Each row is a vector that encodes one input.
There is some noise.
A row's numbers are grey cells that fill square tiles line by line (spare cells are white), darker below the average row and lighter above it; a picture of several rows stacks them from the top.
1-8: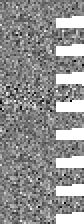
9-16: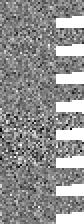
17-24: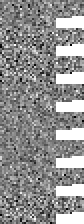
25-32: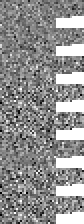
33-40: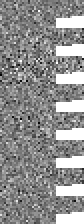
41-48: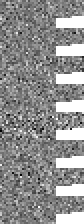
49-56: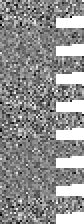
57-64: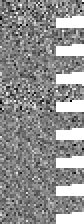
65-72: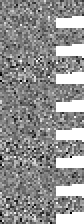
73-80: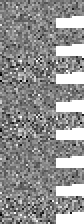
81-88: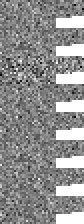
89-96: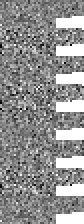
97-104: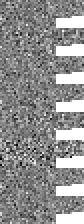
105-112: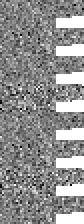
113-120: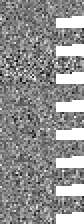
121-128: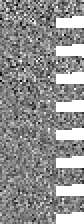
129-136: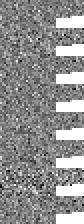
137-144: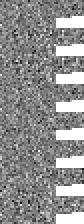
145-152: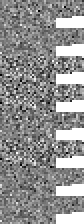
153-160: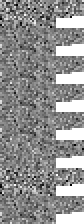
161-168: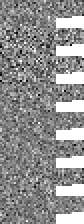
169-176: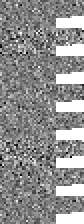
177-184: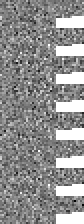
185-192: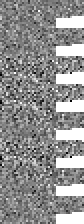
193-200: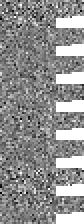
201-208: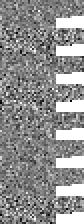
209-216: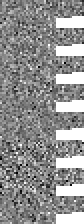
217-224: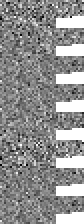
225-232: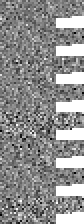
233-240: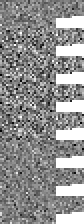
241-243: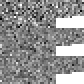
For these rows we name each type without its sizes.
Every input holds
either a point on a line, or four true/false values.
